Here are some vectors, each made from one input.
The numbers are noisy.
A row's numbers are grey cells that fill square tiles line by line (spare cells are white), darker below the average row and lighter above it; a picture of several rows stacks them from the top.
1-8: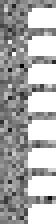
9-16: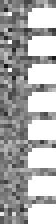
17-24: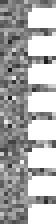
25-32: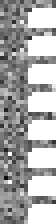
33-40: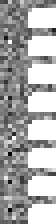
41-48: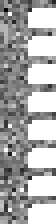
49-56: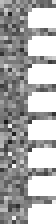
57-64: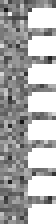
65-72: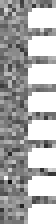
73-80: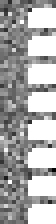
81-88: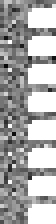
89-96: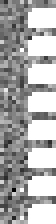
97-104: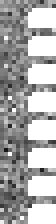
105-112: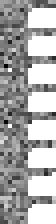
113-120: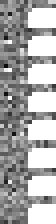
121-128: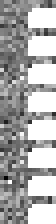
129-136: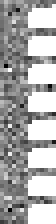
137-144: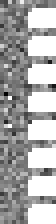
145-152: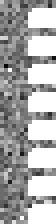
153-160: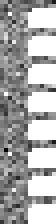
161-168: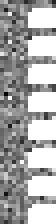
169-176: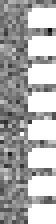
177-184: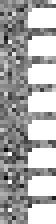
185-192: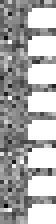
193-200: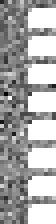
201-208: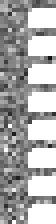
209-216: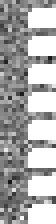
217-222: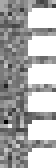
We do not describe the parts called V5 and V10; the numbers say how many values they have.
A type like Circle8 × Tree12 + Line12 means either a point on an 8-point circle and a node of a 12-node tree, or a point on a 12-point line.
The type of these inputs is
(Line7 + V5) × V10 + Line11.
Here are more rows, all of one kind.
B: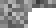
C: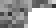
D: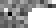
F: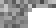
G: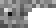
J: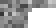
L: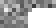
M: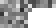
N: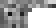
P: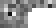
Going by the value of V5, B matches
J, L and P.
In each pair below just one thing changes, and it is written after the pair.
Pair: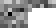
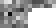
the value of V5
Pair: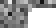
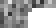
the value of V5
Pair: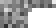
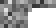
the value of V10
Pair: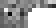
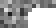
the value of V10
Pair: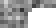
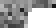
the value of V5
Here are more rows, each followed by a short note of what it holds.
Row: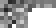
a point on an 11-point line
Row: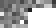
a point on an 11-point line
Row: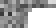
a value of V5 and a value of V10
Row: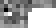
a point on an 11-point line
